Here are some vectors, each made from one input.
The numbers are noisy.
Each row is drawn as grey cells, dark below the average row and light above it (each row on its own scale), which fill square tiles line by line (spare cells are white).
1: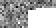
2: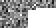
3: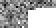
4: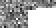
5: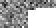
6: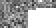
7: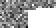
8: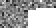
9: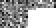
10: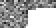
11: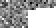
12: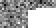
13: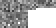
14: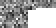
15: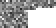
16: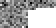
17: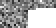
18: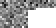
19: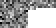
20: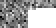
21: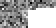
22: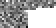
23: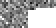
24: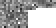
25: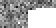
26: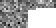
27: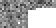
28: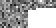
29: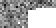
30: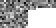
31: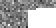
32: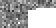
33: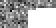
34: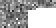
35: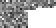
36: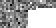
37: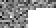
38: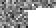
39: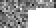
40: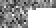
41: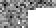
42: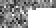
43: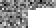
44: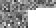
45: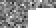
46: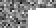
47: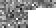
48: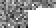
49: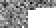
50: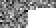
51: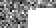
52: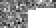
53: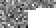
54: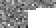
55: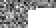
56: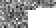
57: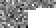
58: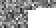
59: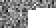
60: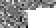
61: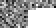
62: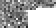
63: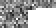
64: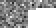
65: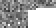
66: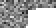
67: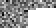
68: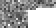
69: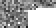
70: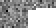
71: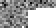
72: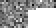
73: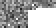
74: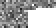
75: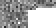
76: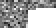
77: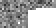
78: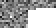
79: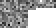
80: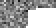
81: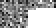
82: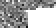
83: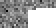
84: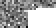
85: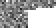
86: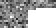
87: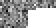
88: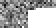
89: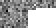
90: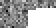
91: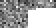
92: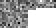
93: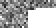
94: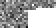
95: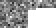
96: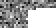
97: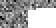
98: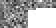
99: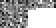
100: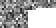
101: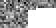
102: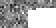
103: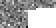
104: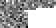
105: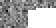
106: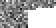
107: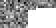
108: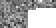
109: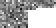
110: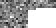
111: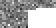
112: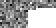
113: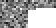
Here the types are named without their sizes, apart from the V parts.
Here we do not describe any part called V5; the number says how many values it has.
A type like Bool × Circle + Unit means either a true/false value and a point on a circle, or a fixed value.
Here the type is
List(Line) + V5 × V5.
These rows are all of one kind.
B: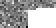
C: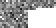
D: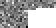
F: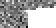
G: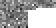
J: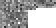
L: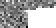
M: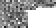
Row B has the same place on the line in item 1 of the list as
D and G.
